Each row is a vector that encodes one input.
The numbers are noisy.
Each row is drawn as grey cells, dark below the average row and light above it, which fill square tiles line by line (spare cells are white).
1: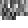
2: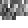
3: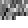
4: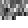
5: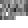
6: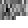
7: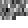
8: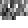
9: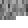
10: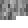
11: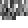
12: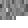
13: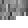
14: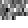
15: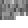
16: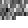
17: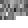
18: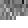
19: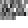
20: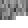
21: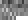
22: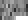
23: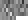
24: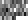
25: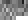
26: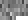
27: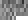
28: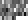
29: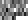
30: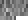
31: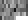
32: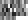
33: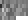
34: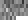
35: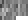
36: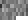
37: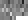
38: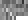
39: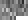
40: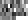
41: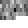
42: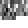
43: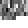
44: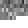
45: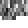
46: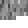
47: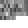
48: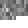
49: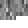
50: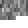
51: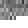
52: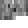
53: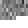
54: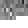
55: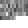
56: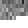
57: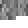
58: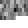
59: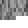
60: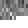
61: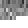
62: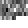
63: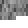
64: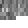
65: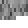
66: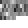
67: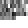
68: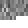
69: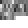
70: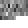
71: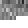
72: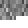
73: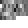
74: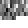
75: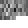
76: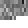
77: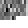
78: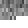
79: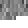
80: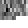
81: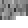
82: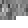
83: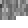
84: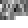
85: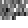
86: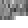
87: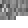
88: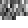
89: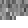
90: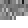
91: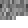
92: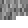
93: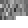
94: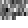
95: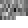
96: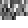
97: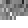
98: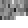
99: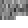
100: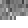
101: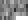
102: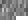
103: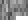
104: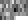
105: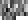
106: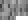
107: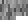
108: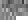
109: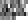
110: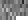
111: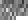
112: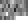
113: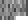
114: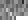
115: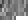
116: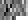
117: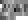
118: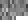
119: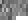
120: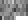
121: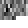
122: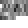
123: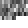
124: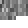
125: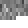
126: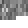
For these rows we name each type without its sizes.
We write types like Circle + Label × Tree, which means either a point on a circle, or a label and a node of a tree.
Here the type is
Label + Line.
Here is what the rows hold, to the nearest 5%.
About 25% of them hold a label. The rest hold a point on a line.
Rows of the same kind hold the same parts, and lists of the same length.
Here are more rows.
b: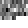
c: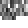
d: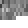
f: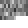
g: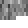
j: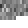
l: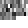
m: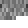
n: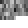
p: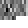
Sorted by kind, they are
b, c, l, p
d, f, g, j, m, n

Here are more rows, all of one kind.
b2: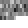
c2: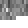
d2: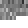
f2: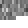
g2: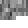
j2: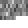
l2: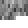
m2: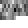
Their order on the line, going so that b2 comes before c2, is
m2, b2, j2, l2, g2, f2, c2, d2.
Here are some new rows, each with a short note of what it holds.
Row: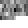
a point on a line
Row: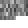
a point on a line
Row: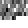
a label
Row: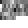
a point on a line
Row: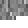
a point on a line
